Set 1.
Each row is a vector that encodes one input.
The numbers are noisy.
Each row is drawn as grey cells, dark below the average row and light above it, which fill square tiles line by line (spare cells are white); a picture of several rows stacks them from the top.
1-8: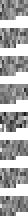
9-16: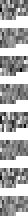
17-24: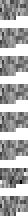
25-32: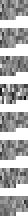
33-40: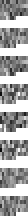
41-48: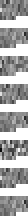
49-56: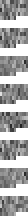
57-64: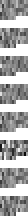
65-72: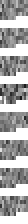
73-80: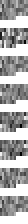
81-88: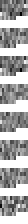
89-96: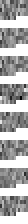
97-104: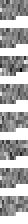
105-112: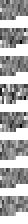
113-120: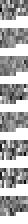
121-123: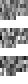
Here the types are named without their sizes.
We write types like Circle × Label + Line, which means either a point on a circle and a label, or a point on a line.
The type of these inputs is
Circle.
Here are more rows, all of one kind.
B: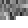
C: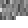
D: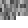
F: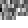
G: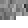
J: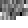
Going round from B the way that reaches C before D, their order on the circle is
B, C, G, D, F, J.
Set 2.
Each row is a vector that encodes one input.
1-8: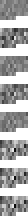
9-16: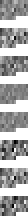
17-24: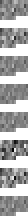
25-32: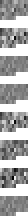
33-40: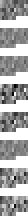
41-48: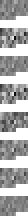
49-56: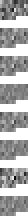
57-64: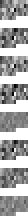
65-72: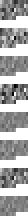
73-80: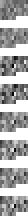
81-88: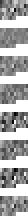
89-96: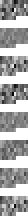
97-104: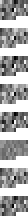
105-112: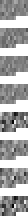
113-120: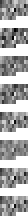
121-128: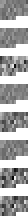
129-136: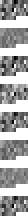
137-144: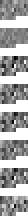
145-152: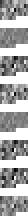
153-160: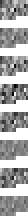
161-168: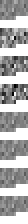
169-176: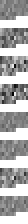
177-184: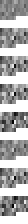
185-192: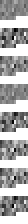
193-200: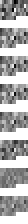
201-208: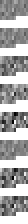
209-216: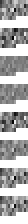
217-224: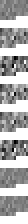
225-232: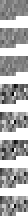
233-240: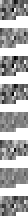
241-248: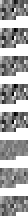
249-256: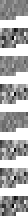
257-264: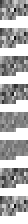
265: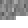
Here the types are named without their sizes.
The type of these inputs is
Line.
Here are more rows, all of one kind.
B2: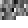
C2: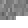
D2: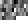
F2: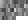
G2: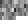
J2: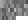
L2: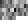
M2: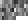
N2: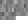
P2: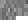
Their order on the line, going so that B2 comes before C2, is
D2, B2, M2, F2, J2, P2, C2, N2, G2, L2.
